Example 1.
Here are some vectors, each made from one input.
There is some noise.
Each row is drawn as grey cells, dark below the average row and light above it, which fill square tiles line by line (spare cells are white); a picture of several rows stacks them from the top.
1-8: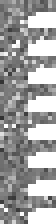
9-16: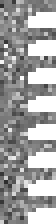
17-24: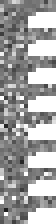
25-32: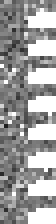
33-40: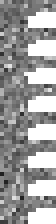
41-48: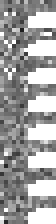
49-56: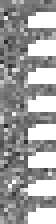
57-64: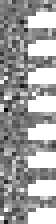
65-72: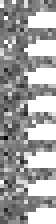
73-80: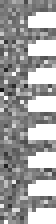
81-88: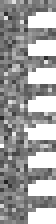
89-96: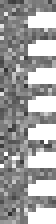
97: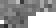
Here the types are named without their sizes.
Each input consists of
five true/false values.
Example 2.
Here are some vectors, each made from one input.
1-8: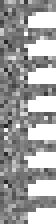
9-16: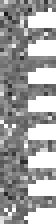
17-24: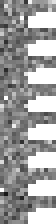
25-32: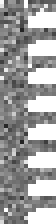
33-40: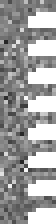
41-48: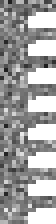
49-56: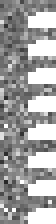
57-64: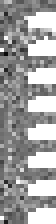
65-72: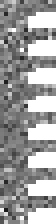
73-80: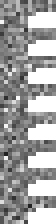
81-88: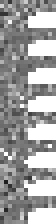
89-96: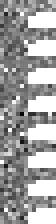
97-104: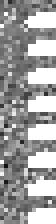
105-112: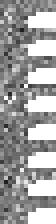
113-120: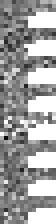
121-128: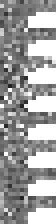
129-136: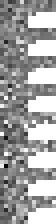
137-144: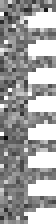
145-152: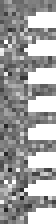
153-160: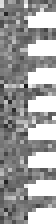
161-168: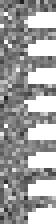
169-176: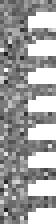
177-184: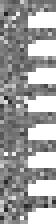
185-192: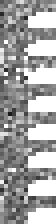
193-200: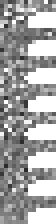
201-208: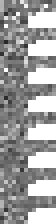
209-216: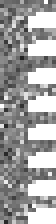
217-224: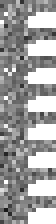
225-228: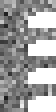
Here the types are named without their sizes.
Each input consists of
five true/false values.
